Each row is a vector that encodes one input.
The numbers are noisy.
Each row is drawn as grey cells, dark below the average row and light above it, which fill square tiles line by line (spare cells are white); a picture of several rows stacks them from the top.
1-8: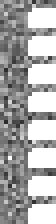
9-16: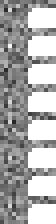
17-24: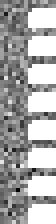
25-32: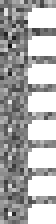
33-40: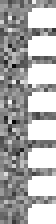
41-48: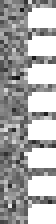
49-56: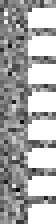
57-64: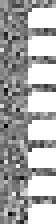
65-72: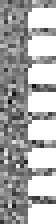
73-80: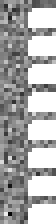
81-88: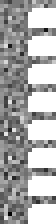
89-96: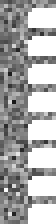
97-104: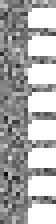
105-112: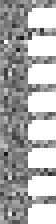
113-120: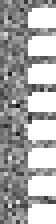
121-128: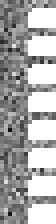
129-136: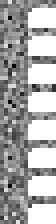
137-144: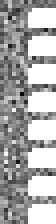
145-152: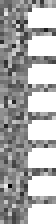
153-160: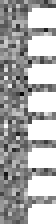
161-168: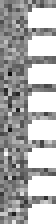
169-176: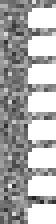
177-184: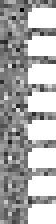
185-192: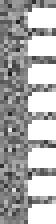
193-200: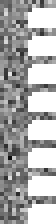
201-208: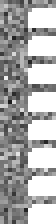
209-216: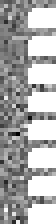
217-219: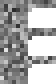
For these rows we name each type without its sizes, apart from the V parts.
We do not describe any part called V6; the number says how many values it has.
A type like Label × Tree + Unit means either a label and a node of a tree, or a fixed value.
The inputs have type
(Bool × Bool × Bool + Unit) × V6 + Line × Tree × (Tree + Unit).
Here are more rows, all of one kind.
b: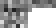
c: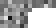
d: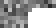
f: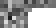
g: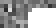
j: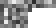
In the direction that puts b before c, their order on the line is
b, j, f, c, g, d.
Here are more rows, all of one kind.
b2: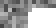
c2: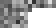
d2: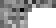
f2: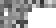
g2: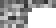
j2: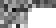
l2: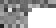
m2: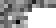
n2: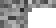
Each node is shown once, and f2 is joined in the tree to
c2.
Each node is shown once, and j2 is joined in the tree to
b2.
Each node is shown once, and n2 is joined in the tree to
d2 and g2.
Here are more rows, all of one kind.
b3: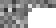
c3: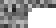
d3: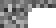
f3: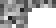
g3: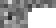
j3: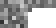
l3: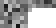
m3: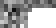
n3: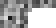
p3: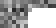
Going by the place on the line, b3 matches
j3 and n3.
